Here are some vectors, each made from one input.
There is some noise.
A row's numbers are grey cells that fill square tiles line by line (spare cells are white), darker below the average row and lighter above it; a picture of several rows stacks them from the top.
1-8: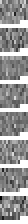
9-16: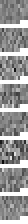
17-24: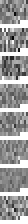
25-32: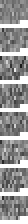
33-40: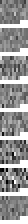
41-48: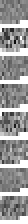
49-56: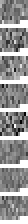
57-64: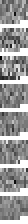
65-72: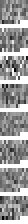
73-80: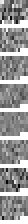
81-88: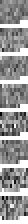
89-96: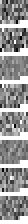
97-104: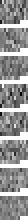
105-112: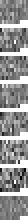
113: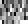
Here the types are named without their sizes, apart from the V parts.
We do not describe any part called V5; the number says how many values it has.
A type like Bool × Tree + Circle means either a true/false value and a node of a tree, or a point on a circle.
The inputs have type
Bool × Bool × Bool × (Line + V5).
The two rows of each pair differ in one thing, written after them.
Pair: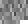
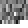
the place on the line
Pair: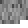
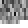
the place on the line
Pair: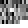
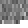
the place on the line
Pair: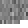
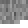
the place on the line
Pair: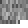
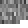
the place on the line
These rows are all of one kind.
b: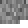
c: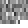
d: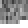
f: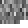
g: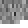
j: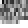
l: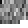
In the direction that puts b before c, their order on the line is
f, b, j, g, l, d, c.
